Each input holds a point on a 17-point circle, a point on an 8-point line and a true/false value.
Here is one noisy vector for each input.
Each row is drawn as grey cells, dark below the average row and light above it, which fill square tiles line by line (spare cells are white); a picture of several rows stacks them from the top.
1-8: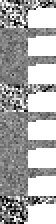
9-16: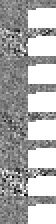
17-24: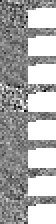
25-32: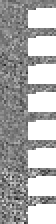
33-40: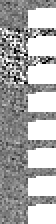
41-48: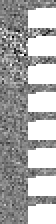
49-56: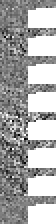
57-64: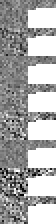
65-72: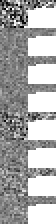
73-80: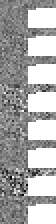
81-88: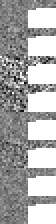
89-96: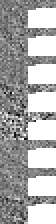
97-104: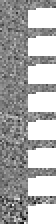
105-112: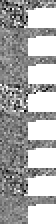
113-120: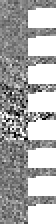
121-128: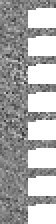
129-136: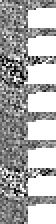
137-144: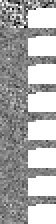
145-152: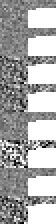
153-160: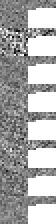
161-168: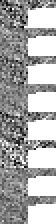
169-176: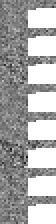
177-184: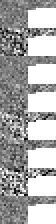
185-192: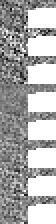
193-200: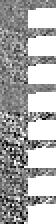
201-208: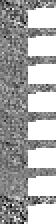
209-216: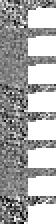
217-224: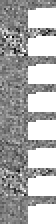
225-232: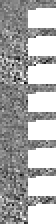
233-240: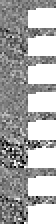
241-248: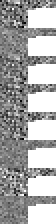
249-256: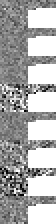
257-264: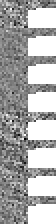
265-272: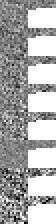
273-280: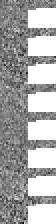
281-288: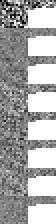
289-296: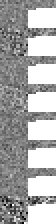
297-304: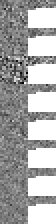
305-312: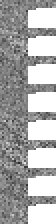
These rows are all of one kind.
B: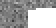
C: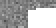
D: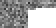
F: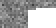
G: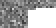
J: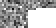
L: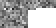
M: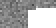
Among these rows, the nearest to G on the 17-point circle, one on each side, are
C and D.
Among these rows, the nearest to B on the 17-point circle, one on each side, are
J and L.
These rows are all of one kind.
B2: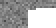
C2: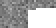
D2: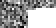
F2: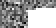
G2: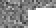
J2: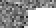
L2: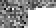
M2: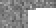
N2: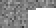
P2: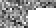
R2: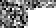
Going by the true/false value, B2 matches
L2 and R2.
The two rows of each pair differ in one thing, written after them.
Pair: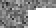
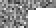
the place on the 8-point line
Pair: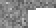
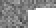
the place on the 17-point circle
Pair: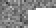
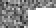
the place on the 8-point line
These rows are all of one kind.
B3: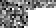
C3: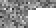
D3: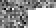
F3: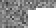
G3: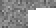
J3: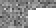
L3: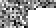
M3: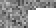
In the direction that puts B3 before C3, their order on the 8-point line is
B3, D3, G3, C3, J3, F3, L3, M3.
